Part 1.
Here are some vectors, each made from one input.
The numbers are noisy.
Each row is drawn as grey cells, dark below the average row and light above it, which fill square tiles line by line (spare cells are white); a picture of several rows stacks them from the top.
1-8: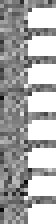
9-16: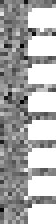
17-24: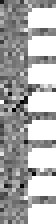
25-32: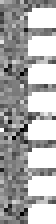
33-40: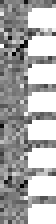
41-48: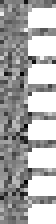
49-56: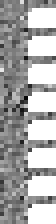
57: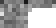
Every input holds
either one of 4 labels, or three true/false values.
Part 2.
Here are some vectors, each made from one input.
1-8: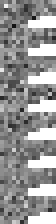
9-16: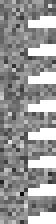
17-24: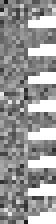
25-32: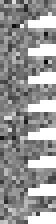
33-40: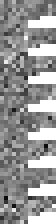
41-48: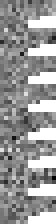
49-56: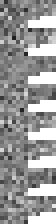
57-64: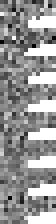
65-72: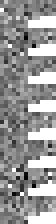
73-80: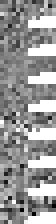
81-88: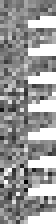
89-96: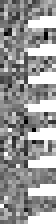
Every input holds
either a point on a 6-point line and a point on a 7-point line, or a node of an 11-node tree.
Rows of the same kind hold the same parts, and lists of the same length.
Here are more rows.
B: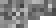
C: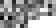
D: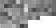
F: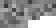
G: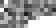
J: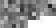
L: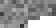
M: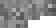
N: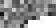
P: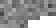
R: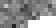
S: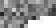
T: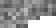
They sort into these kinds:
B, D, L, M, N, P, S, T
C, F, G, J, R

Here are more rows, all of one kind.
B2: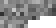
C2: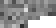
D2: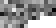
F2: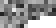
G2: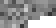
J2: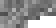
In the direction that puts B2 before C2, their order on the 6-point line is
D2, G2, B2, C2, J2, F2.
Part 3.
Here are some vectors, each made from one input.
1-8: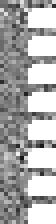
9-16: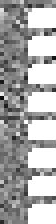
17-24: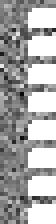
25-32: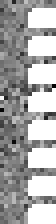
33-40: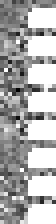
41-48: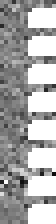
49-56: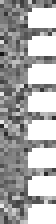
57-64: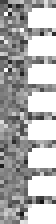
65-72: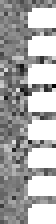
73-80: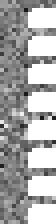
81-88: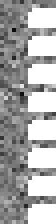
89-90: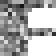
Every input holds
either a point on a 6-point line, or a point on a 9-point line.
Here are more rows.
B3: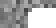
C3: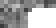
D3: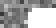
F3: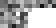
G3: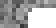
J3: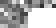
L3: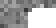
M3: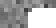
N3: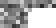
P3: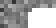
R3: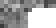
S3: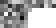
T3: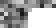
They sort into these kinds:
B3, C3, D3, G3, L3, M3, P3, R3
F3, J3, N3, S3, T3

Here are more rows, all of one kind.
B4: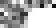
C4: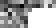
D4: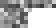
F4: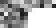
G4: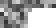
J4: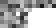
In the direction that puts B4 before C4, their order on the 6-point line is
J4, D4, B4, F4, C4, G4.
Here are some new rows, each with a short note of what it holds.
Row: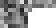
a point on a 6-point line
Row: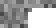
a point on a 9-point line
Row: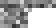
a point on a 6-point line
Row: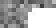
a point on a 9-point line
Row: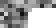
a point on a 6-point line
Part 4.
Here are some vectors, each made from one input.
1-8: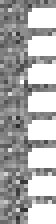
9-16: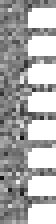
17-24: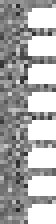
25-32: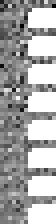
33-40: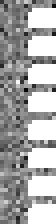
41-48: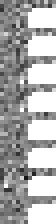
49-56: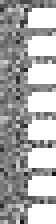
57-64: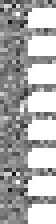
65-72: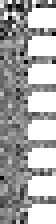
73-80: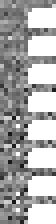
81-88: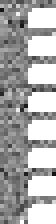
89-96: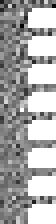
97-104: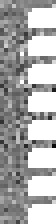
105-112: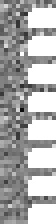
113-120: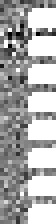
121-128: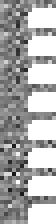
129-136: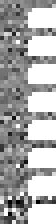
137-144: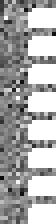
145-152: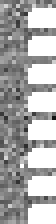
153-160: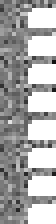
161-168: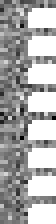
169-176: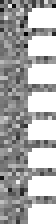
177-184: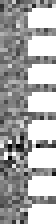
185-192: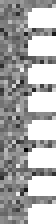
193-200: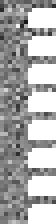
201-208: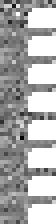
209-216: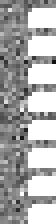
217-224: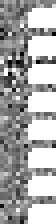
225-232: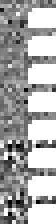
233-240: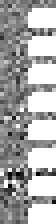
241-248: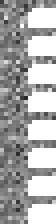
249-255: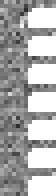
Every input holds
either a fixed value, or a node of a 13-node tree and a true/false value.
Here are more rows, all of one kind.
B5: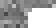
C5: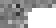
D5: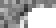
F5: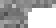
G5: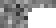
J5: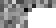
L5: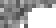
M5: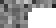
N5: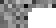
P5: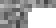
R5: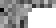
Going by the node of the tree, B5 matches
F5 and R5.
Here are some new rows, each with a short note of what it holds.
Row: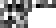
a fixed value
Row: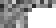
a node of a 13-node tree and a true/false value
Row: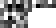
a fixed value
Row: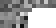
a node of a 13-node tree and a true/false value
